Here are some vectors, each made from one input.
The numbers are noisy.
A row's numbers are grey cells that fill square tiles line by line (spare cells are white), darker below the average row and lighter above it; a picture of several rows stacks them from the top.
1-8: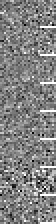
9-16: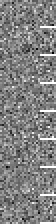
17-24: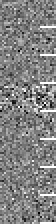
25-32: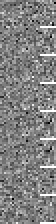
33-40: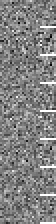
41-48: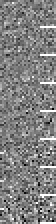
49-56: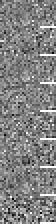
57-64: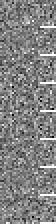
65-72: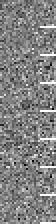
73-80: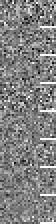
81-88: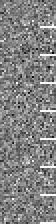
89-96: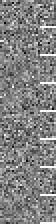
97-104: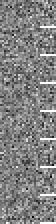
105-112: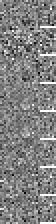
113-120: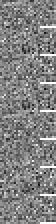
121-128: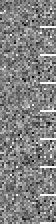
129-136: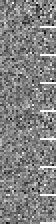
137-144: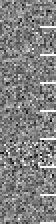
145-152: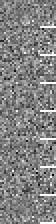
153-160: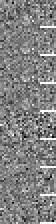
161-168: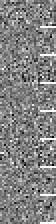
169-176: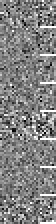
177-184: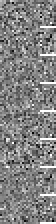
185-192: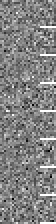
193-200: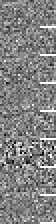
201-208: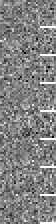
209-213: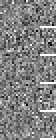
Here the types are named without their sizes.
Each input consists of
a list of points on a line.
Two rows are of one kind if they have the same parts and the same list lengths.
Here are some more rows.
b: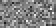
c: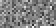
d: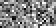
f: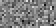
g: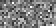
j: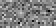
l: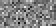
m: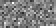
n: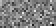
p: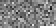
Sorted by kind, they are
b, c, f, j, l, n
d
g, m, p

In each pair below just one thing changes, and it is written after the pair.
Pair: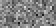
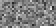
the place on the line in item 2 of the list
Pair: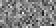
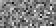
the place on the line in item 2 of the list
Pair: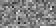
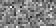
the place on the line in item 2 of the list
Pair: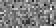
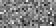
the place on the line in item 2 of the list
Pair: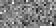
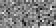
the place on the line in item 2 of the list
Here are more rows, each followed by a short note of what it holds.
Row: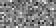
a list of two items
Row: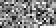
the empty list
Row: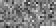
a list of one item
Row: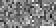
a list of one item
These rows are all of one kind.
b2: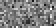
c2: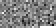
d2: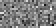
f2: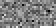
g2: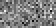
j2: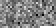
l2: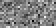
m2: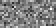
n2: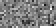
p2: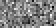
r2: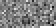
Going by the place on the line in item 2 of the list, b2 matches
d2 and m2.
